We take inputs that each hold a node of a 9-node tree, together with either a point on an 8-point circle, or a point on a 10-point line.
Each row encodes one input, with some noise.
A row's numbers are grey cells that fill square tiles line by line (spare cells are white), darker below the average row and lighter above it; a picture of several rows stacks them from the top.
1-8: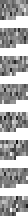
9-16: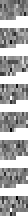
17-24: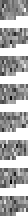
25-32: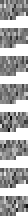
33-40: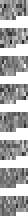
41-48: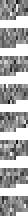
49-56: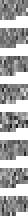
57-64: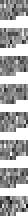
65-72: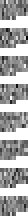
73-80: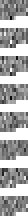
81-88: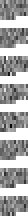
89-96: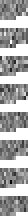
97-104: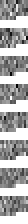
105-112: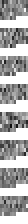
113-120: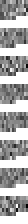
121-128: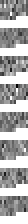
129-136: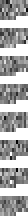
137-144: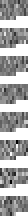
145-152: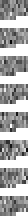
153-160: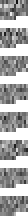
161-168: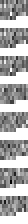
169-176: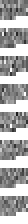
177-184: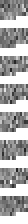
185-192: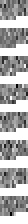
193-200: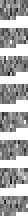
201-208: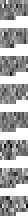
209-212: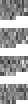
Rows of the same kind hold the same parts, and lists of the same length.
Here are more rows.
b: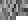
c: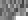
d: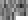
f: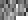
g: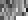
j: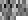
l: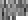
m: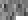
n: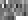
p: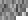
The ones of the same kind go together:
b, f, g
c, d, j, l, m, n, p

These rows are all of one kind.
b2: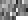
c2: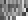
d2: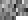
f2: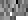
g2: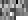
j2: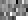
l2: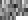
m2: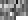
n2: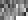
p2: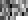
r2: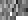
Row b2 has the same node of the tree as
c2, d2, j2 and l2.
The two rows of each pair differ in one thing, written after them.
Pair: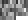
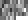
the place on the 8-point circle
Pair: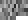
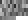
the place on the 8-point circle
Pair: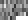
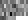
the place on the 8-point circle
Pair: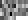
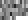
the node of the tree
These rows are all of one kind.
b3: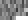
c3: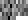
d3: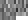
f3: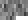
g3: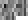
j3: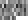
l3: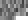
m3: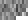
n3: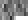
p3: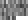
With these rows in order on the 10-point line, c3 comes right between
d3 and p3.
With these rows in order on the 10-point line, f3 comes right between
b3 and n3.
